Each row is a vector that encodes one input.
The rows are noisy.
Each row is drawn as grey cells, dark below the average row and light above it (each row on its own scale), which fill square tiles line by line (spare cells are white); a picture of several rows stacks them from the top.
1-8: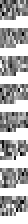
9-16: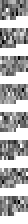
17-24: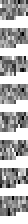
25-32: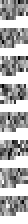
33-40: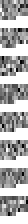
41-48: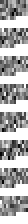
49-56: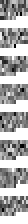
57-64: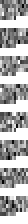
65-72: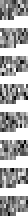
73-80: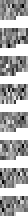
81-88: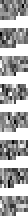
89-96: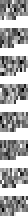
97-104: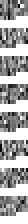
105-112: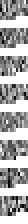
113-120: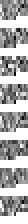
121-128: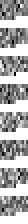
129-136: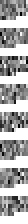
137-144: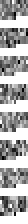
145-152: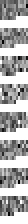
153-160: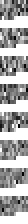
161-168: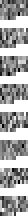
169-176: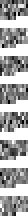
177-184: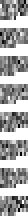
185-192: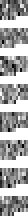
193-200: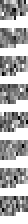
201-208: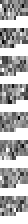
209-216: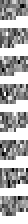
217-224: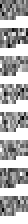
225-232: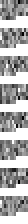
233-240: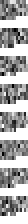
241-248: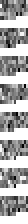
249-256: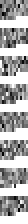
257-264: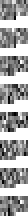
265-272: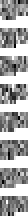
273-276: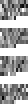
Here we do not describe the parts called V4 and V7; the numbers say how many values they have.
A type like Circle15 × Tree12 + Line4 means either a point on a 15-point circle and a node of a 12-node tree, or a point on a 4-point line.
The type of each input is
(Line5 + V4) × V7 + List2(Line6).
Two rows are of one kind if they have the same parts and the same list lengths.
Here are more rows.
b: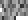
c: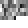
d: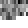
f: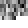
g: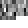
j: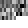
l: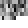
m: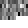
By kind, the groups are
b, c, j
d
f, l
g
m

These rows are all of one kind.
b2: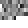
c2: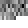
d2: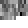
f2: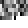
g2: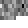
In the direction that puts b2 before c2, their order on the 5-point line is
b2, f2, c2, d2, g2.
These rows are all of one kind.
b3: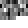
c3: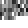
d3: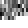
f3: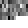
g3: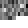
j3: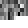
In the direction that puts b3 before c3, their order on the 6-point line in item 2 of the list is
b3, j3, g3, c3, d3, f3.
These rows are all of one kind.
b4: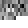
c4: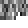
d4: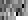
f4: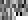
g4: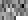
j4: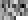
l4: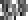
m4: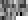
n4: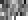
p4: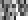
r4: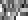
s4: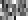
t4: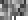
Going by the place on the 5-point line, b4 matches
g4 and p4.
